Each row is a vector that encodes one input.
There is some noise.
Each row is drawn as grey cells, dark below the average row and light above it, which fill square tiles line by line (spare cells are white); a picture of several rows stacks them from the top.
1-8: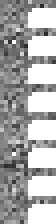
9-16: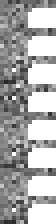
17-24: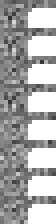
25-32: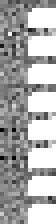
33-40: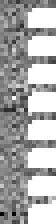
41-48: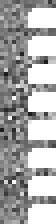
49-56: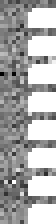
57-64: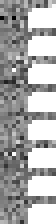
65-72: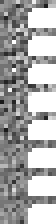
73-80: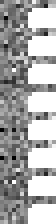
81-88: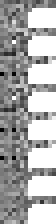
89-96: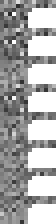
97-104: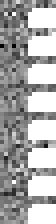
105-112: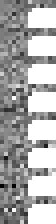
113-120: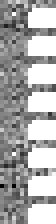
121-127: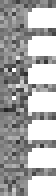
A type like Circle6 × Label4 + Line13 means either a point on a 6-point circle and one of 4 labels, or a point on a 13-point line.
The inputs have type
Line5 + Line11.
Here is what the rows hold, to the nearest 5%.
About 40% of them hold a point on a 5-point line. The rest hold a point on an 11-point line.
